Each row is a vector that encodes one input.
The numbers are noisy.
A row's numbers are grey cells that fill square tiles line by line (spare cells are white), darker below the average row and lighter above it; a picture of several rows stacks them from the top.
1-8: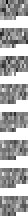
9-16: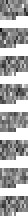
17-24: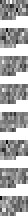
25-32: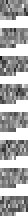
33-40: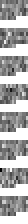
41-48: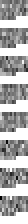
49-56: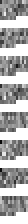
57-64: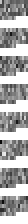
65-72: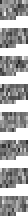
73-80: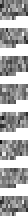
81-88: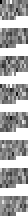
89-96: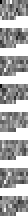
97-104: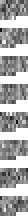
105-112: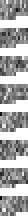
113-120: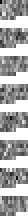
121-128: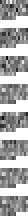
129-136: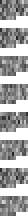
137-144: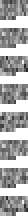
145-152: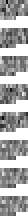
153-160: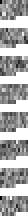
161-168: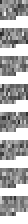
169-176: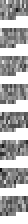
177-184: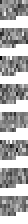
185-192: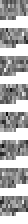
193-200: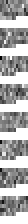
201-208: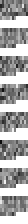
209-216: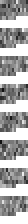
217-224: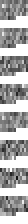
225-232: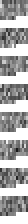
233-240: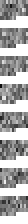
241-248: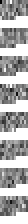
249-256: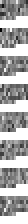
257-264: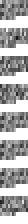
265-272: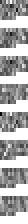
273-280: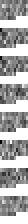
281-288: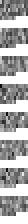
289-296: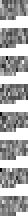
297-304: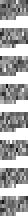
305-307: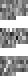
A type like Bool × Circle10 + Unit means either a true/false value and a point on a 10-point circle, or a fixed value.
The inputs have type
Circle18 + List2(Line5).
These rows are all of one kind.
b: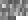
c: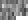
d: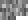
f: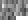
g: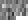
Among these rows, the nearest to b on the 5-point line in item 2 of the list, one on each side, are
d and g.
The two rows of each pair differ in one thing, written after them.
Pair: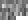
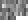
the place on the 5-point line in item 2 of the list
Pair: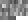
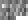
the place on the 5-point line in item 1 of the list
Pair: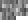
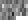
the place on the 5-point line in item 1 of the list
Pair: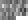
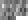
the place on the 5-point line in item 2 of the list
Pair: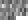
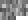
the place on the 5-point line in item 1 of the list
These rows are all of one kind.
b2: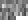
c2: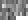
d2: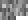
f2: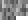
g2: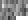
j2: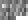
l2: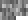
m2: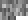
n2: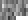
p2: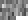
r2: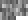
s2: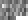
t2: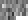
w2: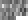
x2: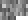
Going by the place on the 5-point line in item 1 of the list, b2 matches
c2, g2, n2 and p2.
